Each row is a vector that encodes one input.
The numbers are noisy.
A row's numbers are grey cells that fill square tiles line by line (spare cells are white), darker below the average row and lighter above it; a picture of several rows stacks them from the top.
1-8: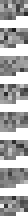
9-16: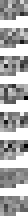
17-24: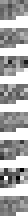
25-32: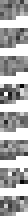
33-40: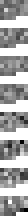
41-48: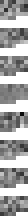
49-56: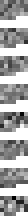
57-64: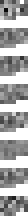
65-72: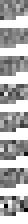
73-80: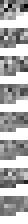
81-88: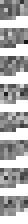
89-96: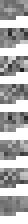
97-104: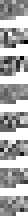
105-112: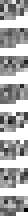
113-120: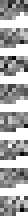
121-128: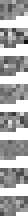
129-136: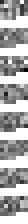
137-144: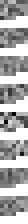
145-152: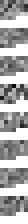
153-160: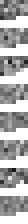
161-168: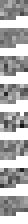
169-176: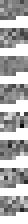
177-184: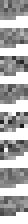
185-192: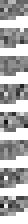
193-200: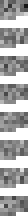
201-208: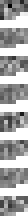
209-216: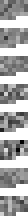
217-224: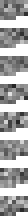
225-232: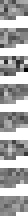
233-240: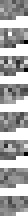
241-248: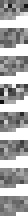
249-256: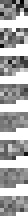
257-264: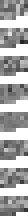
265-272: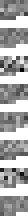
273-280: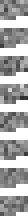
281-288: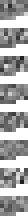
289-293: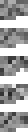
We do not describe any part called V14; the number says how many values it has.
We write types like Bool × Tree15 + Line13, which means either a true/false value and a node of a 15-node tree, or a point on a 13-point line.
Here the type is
Bool × V14 + Circle19.
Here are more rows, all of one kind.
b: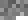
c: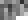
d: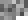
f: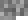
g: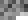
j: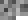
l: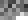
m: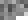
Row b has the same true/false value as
f and l.
